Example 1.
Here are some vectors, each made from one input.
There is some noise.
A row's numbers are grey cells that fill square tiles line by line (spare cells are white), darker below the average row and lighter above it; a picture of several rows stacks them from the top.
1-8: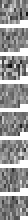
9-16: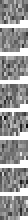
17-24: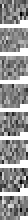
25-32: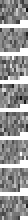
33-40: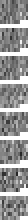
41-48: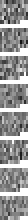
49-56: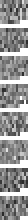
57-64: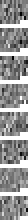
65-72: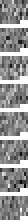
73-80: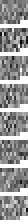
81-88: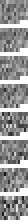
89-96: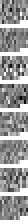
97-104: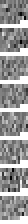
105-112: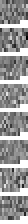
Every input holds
one of 5 labels and a true/false value.
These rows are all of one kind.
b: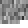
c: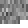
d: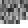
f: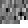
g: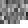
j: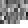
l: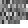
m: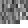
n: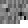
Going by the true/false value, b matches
c, d and m.
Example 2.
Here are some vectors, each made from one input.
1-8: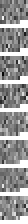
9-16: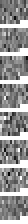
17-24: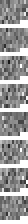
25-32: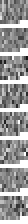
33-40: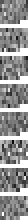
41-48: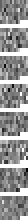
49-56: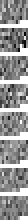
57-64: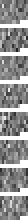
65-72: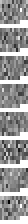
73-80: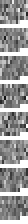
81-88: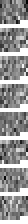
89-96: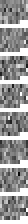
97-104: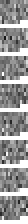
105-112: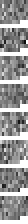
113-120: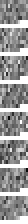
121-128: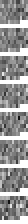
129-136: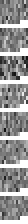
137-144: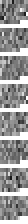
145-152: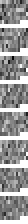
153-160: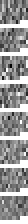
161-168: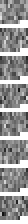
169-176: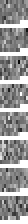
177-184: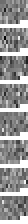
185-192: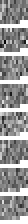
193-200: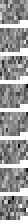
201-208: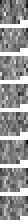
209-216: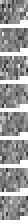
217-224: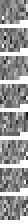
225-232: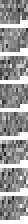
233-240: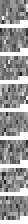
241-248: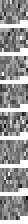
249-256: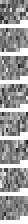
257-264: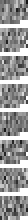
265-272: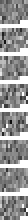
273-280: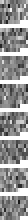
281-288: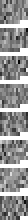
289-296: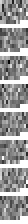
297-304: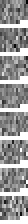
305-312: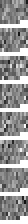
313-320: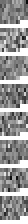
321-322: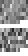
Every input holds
either one of 5 labels, or a node of a 12-node tree.
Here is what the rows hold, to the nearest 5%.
About 25% of them hold one of 5 labels. The rest hold a node of a 12-node tree.
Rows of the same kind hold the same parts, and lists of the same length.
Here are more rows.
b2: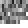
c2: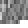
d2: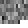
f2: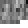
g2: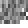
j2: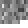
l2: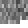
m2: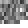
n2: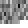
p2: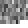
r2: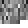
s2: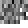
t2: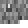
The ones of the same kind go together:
b2, g2, m2, n2, s2
c2, d2, f2, j2, l2, p2, r2, t2

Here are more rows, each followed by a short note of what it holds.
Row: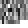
a node of a 12-node tree
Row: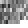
one of 5 labels
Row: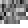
one of 5 labels
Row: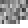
a node of a 12-node tree
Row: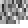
one of 5 labels
